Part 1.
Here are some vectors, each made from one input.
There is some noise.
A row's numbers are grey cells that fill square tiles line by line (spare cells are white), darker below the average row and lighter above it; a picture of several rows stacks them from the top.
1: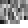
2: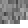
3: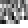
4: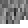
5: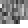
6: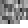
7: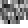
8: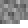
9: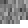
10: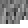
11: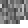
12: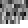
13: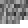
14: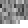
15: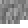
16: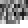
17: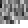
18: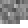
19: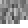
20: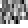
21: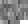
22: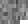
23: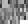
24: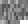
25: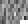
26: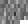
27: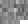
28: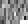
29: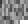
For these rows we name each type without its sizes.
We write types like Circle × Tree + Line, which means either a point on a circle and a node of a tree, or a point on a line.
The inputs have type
Circle.
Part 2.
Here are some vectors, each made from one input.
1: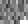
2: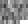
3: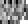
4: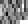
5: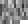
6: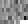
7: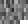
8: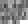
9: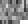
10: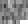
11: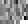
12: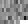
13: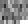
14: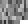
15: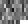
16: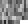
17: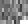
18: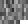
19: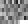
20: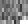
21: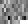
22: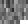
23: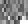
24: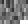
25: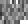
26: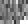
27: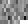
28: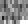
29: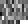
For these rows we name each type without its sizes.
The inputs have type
Line.
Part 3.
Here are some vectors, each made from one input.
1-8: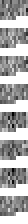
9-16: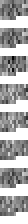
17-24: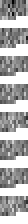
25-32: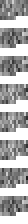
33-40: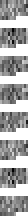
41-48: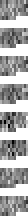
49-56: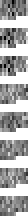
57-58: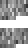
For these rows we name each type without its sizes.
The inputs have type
Line.
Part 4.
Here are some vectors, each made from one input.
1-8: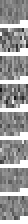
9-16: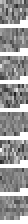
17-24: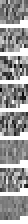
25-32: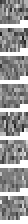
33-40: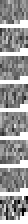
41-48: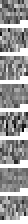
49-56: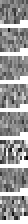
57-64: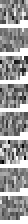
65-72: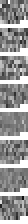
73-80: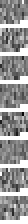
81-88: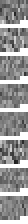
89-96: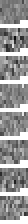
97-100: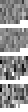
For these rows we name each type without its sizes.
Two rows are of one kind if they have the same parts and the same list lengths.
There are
2 kinds of row.
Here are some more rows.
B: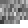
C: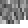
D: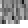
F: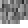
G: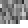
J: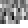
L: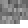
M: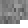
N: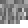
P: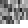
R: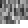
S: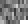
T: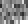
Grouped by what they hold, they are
B, C, G, J, L, M, N, P, R, S, T
D, F

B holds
a point on a circle.
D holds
a fixed value.
